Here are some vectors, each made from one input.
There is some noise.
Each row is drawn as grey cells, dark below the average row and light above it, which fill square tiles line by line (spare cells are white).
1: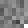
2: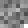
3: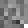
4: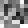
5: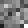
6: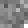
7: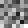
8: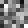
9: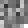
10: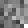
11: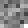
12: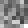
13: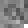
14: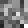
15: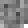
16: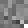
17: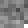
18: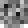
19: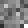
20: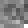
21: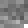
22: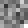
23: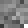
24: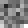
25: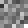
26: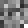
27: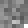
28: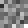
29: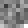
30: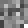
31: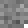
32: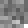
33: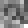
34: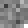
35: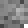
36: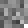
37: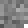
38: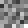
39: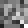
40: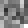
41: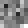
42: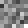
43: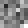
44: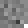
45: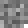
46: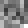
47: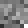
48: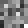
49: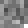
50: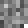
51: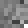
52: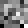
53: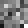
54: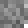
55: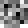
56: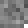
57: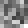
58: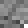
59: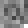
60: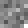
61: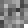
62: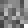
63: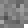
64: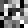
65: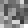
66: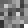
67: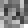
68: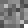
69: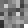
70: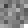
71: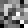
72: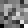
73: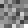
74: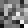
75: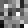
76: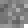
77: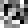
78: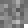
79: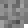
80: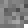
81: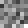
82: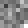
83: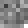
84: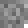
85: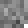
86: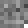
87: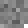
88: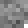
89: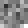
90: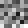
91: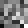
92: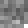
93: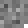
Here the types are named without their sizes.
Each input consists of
a list of points on a line.
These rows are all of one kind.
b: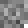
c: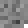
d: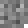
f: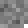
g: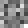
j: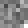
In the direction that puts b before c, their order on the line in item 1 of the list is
b, j, f, c, d, g.
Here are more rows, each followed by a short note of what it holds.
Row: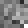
a list of two items
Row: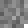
a list of two items
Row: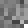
a list of two items
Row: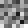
the empty list
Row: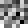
the empty list
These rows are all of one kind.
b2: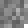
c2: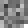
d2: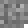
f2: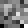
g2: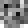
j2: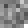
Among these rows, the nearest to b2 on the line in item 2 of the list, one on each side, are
c2 and d2.
